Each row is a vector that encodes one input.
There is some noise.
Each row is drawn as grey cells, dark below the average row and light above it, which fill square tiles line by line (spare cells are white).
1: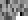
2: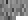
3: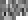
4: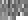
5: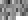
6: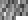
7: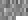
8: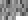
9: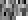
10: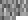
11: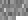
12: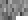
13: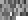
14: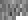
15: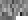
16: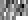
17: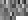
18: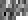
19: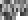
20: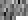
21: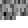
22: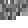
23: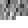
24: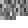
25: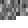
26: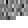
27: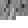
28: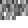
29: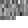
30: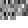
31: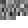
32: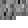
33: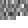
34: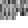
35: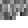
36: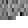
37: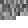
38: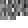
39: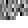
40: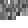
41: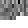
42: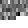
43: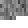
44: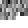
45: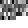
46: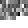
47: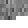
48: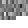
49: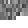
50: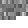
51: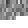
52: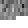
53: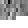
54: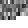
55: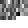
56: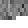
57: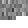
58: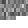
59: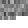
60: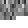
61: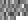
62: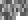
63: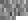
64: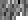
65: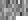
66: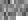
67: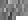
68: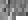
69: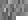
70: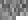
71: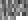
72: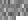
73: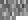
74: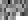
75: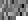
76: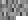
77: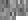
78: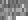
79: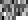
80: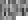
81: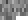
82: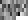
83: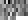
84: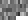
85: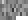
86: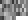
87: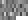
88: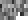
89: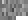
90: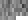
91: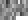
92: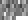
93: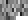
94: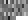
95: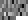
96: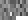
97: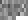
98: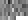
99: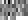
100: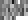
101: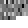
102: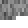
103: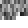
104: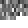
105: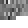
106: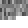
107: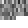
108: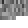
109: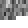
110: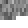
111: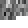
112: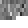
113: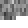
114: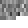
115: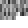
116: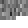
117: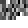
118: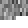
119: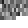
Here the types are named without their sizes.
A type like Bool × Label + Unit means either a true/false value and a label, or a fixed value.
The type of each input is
Bool × List(Circle).
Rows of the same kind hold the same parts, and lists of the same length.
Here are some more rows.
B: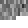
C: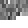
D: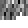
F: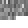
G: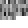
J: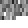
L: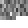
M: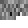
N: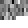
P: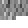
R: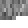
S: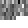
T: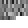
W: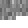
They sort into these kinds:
B, C, D, L, M, P, S, W
F, J, R, T
G, N

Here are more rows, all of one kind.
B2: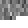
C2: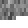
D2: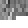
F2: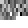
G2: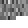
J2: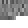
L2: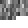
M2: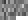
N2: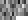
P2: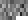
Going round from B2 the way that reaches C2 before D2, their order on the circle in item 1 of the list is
B2, J2, G2, C2, M2, L2, N2, F2, D2, P2.
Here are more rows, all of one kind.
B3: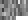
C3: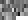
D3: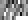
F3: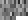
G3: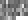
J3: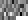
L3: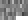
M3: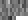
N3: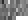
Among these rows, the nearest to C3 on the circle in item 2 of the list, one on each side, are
B3 and N3.
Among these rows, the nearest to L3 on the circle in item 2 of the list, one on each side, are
F3 and M3.
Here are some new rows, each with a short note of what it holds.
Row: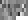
a true/false value, together with a list of one item
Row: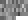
a true/false value, together with a list of two items
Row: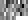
a true/false value, together with a list of one item
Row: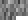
a true/false value, together with a list of two items
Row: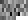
a true/false value, together with a list of one item
